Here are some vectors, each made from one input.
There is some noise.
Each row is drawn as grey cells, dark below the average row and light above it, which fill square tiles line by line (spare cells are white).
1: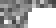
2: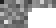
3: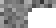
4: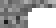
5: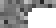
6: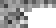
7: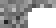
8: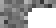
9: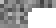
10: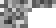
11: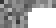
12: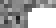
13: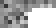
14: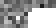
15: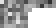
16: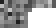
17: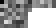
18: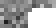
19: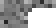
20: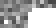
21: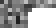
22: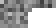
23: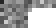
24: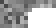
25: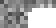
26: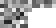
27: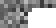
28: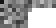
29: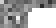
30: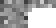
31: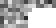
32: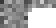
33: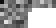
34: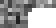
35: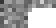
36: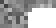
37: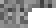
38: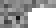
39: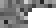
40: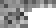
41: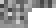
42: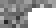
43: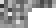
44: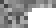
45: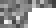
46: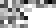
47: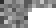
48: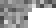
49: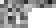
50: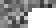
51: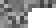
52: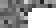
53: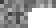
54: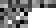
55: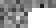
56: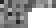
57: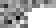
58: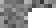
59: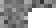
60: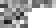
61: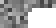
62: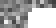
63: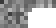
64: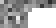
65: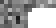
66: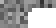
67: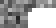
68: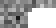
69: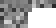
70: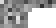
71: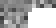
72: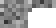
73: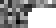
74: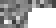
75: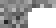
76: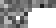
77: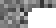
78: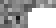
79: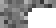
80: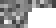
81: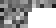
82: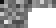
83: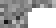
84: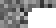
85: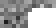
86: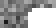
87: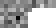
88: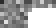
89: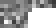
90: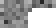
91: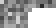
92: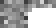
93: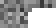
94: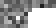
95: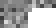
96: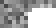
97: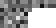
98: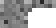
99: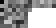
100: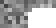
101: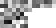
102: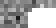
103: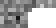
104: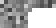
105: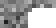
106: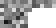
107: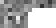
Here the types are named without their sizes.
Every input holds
a point on a circle and a true/false value.
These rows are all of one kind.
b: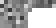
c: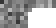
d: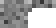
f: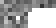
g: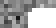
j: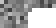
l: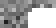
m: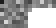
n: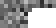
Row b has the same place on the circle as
j and n.
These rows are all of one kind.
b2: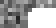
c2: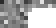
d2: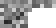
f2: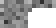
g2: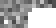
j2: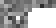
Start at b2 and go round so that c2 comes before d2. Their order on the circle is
b2, c2, g2, j2, f2, d2.
